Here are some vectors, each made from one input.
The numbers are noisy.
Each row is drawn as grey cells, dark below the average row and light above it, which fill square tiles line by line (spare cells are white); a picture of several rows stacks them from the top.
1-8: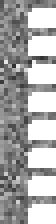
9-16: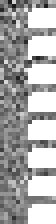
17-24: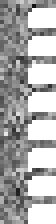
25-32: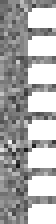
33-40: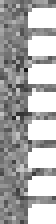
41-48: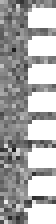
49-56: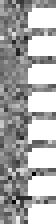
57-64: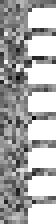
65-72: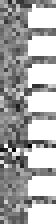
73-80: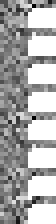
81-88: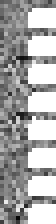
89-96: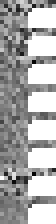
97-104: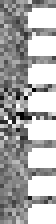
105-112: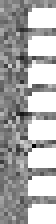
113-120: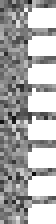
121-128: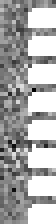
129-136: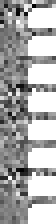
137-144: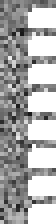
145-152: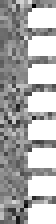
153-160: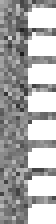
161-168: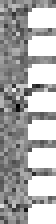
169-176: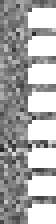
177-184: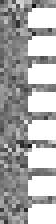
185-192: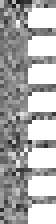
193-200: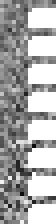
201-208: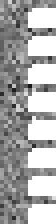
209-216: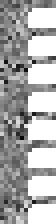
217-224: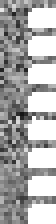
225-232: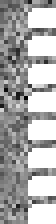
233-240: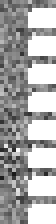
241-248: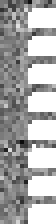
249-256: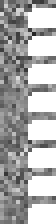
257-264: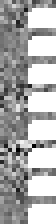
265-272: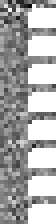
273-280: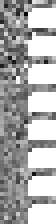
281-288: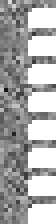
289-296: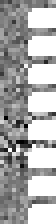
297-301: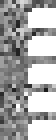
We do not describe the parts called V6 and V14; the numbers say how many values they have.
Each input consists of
either one of 5 labels and a value of V14, or a point on a 7-point line and a value of V6.
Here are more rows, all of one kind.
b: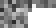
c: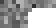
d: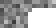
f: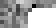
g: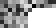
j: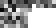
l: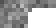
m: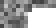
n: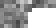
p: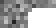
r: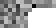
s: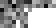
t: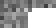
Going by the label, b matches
g and m.
